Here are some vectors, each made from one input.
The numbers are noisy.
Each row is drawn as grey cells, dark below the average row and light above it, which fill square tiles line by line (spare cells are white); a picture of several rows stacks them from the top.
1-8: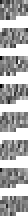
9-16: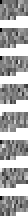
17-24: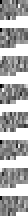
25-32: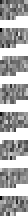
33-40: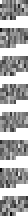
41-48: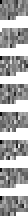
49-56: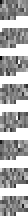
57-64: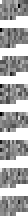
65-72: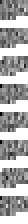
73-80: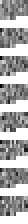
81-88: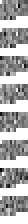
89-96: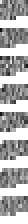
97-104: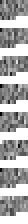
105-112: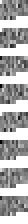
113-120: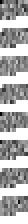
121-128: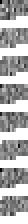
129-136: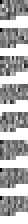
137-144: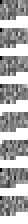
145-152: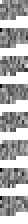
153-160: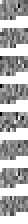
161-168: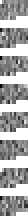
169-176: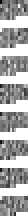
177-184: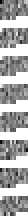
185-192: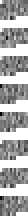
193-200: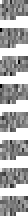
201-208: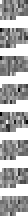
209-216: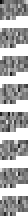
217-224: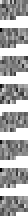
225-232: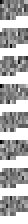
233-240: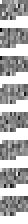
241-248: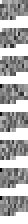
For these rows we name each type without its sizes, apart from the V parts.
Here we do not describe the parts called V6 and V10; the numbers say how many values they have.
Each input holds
a true/false value and a value of V10, together with either a point on a circle, or a value of V6.
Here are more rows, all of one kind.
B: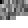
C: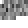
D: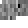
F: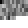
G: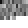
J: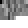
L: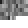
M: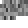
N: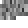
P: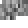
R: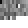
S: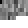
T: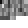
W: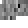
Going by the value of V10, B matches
D, F, P and W.
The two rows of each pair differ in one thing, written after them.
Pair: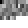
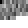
the place on the circle
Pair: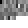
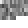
the true/false value
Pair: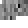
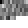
the true/false value
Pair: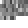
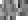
the value of V10
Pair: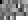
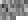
the true/false value
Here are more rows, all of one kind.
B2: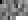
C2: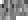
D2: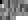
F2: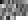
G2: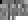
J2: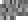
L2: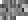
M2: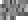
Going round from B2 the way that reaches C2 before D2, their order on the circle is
B2, G2, M2, C2, J2, L2, F2, D2.
